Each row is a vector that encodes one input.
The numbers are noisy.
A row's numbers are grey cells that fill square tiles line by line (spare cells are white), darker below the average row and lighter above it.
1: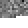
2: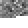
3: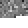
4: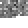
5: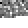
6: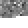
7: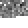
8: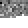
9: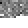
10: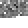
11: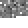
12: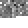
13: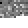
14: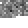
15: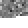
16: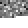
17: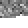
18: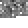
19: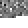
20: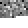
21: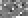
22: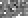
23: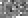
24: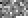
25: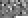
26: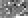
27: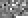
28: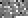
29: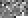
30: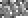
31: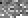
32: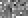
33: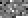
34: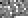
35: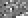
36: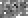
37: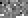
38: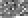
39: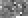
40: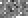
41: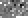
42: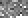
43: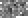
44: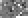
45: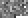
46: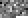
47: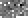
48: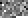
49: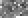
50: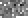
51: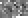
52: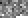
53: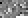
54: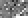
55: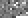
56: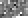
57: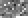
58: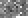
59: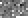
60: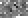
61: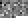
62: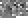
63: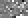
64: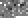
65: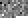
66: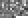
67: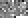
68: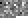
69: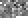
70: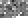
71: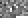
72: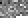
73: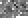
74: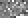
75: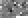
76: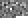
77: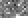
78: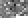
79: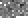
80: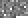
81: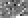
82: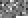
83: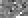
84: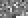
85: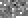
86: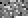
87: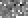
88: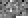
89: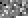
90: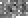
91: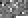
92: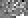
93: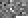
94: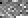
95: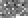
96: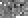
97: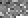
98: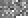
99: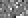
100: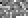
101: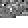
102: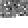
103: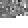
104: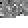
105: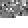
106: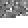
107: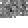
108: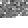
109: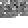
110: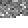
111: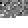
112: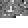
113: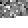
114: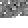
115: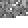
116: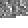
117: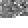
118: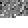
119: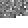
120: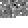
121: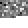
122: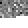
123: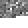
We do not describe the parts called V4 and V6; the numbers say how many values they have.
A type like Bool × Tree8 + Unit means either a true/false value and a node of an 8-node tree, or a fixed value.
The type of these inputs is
Line5 × (Line5 + V4) + V6.
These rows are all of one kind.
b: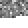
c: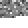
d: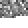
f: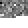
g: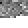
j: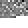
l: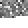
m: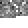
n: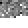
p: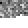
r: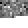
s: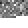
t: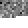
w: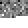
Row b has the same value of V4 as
c, d, l and r.
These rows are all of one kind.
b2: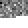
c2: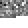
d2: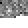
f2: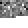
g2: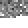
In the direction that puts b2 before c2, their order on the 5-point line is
f2, b2, c2, d2, g2.
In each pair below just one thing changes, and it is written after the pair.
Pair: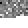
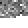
the place on the 5-point line
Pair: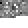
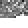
the value of V4
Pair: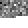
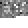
the place on the 5-point line
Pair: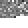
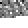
the value of V4
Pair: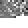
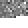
the place on the 5-point line
